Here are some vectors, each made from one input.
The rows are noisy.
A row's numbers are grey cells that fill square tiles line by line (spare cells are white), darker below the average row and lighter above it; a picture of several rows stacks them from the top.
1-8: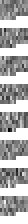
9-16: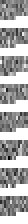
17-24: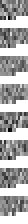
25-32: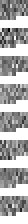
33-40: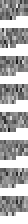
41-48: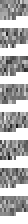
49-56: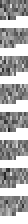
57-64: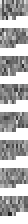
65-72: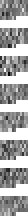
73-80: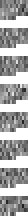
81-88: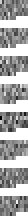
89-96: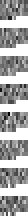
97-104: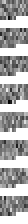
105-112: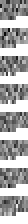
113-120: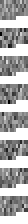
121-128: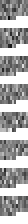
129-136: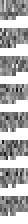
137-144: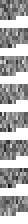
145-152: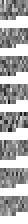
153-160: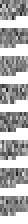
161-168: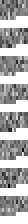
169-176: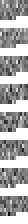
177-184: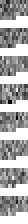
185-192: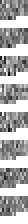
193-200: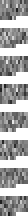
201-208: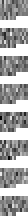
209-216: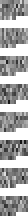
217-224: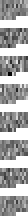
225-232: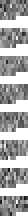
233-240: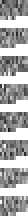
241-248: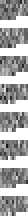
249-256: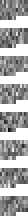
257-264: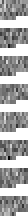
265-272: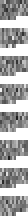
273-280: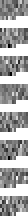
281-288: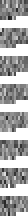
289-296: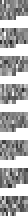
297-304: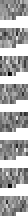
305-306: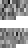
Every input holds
either a point on an 8-point circle and four true/false values, or a list of up to two items, each a point on a 7-point line and a point on a 10-point line.
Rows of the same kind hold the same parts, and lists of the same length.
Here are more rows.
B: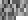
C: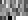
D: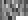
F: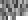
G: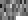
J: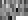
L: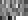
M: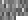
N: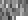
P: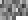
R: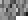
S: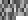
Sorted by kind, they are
B, S
C, D, J, L, M, N
F, P, R
G

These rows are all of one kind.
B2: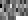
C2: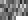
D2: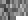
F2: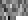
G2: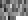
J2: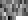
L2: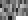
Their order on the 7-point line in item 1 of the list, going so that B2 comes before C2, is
B2, C2, L2, D2, G2, F2, J2.
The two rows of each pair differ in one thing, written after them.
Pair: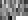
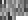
the place on the 10-point line in item 2 of the list
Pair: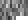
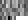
the place on the 10-point line in item 1 of the list
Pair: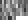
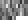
the place on the 10-point line in item 1 of the list
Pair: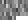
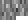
the place on the 7-point line in item 1 of the list
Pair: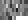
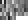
the place on the 7-point line in item 2 of the list
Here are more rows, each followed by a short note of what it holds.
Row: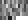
a list of two items
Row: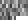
a list of two items
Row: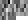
the empty list
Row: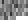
a point on an 8-point circle and four true/false values
